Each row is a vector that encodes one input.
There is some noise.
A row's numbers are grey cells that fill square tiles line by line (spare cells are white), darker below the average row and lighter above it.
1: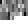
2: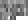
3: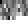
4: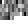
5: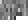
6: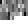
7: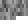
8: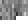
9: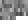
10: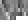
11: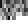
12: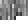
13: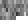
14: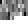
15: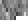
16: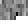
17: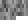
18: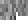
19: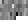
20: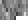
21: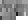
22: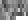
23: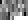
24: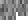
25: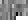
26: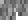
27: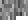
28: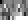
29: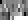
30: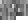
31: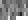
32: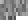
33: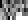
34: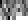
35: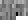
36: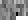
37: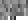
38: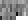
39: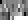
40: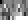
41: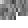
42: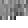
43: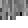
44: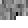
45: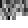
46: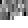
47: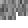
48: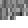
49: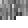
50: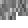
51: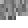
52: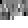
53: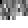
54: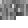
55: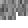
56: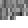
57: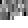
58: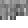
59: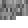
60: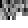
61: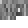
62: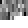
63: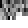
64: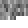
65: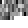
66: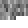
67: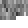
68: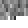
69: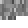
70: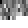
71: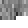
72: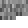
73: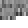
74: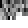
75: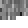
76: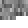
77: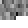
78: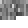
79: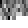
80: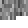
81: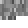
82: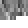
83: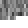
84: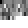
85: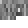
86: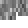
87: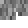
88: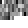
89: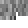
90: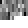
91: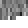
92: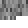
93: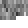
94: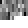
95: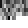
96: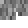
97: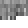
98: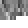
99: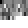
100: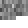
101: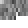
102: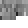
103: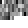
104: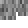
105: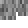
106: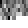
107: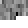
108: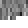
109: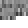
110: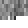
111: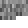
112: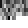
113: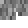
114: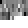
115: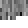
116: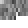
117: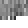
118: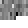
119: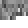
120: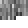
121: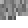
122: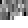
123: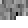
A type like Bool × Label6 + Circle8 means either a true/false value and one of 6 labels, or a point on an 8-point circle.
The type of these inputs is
(Bool × Bool × Bool + Unit) × Label7 + Line8.
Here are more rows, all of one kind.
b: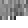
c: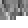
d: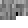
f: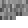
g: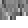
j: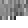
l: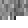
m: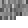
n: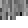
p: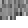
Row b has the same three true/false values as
j, m, n and p.
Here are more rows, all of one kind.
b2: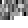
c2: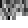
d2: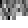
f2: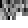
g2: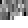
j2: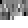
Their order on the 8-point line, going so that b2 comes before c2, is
b2, g2, j2, d2, c2, f2.
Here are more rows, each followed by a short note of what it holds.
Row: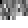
a point on an 8-point line
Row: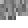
one of 7 labels
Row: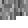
one of 7 labels and three true/false values
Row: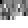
a point on an 8-point line
